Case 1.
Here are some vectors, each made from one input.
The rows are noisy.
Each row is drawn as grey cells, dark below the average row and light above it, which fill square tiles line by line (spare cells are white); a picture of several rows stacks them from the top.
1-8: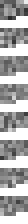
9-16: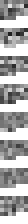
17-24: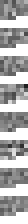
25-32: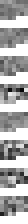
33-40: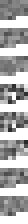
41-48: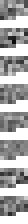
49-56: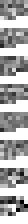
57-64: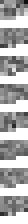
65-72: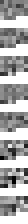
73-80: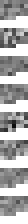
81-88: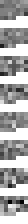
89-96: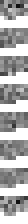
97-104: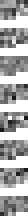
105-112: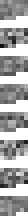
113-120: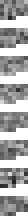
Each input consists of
either a fixed value, or four true/false values.
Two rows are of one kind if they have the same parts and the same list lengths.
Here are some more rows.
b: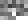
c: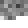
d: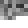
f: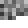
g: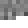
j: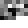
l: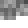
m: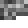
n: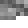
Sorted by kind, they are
b, c, d, f, g, j, l, n
m

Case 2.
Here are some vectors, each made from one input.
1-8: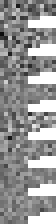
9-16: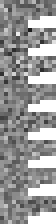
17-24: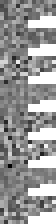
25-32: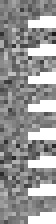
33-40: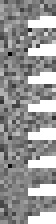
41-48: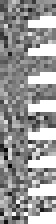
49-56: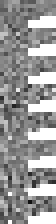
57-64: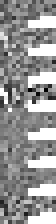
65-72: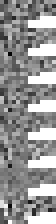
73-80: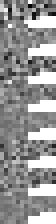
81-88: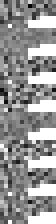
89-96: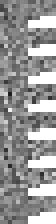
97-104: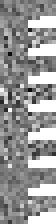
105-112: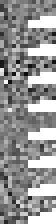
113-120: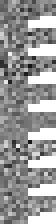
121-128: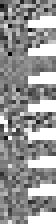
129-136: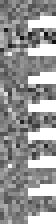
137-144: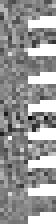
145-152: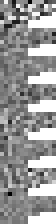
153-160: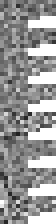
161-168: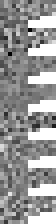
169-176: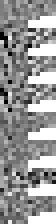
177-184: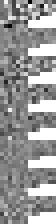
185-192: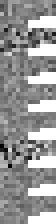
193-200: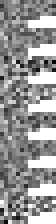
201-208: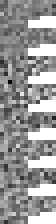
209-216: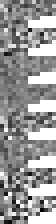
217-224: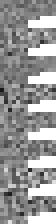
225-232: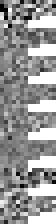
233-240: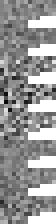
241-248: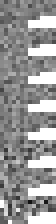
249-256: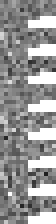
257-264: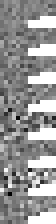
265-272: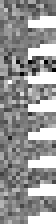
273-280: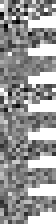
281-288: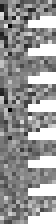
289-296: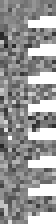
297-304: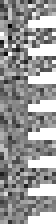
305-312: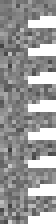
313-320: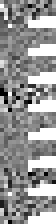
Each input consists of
one of 11 labels.
